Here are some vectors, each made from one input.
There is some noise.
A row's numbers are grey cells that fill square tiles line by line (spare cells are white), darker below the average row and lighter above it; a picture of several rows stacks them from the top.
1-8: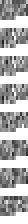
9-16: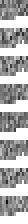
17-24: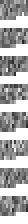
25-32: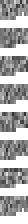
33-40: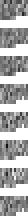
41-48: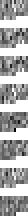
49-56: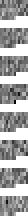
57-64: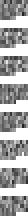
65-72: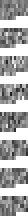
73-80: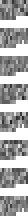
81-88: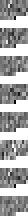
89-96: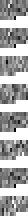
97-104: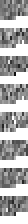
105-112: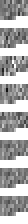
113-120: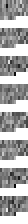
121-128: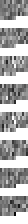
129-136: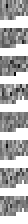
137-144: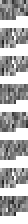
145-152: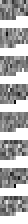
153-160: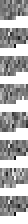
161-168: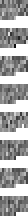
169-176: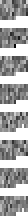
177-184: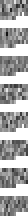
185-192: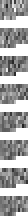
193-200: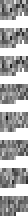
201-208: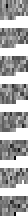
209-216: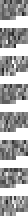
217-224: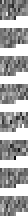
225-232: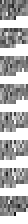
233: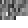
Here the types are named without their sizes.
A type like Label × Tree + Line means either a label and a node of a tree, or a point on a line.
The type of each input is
Tree.
